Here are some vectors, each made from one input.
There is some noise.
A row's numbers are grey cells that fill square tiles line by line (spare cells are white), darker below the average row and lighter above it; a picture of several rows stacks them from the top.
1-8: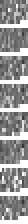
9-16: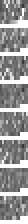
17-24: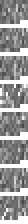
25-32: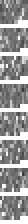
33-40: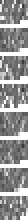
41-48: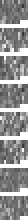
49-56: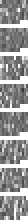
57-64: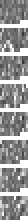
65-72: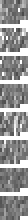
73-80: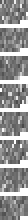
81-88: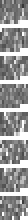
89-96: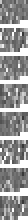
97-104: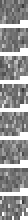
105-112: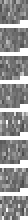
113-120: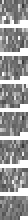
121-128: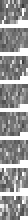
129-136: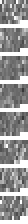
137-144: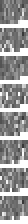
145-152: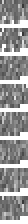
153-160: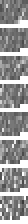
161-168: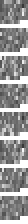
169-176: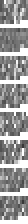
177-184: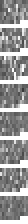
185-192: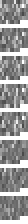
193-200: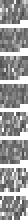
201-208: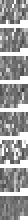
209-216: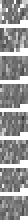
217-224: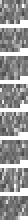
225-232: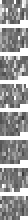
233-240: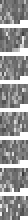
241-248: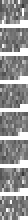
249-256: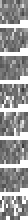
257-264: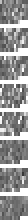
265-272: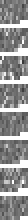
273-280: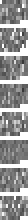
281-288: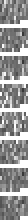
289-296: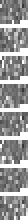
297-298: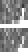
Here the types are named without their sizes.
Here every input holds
either a point on a circle, or a point on a line.
